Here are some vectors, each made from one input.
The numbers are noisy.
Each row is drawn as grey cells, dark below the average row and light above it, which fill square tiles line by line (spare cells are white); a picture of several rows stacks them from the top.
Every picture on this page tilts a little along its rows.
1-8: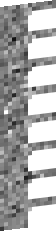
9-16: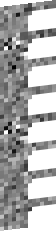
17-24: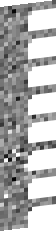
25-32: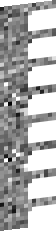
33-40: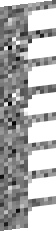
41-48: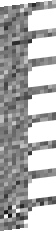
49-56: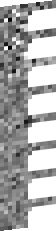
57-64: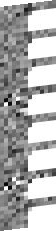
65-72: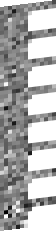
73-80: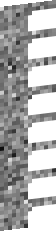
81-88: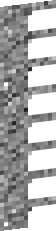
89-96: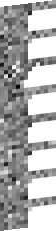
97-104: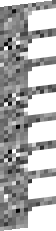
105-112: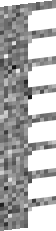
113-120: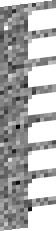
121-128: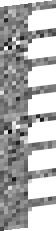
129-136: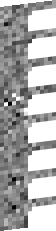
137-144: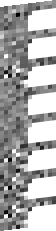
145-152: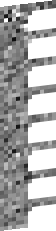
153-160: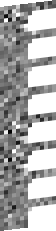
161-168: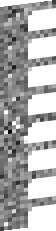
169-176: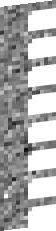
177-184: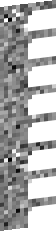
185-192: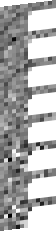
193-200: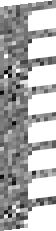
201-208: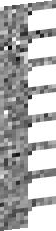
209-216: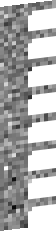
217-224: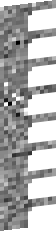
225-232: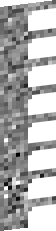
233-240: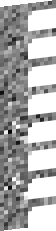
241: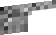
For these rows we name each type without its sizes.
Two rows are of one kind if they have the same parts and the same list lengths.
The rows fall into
4 kinds.
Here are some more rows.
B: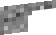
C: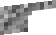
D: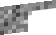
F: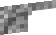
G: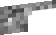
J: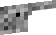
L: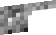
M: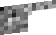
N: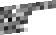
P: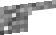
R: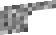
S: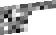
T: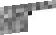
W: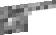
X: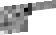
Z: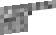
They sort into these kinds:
B, J, R, T, X, Z
C, D, F, P
G, L, M, W
N, S

